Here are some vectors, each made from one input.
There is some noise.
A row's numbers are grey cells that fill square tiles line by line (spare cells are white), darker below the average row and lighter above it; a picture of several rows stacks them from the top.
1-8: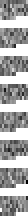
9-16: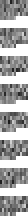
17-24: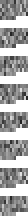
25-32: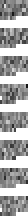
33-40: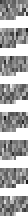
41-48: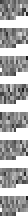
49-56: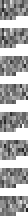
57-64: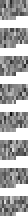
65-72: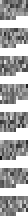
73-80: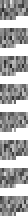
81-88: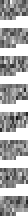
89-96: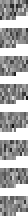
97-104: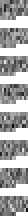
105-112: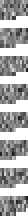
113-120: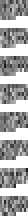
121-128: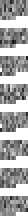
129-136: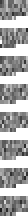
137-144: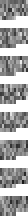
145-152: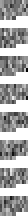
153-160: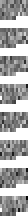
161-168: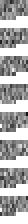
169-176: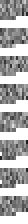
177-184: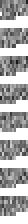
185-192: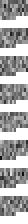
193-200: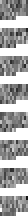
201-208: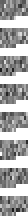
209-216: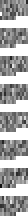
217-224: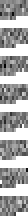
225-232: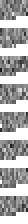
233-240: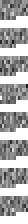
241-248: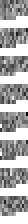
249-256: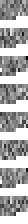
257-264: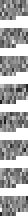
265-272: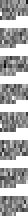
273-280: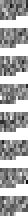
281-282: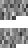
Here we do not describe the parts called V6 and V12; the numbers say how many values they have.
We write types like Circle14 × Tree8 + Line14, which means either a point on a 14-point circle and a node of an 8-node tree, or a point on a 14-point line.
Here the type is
Label7 × (Line9 + V6) × V12.
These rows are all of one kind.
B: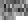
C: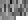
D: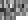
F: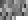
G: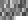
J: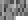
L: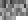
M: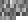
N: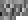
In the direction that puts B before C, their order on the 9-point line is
B, J, C, L, F, N, G, M, D.
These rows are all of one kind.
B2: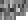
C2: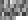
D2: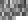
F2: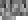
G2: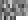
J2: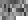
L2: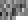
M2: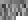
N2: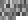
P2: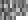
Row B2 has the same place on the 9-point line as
G2 and P2.
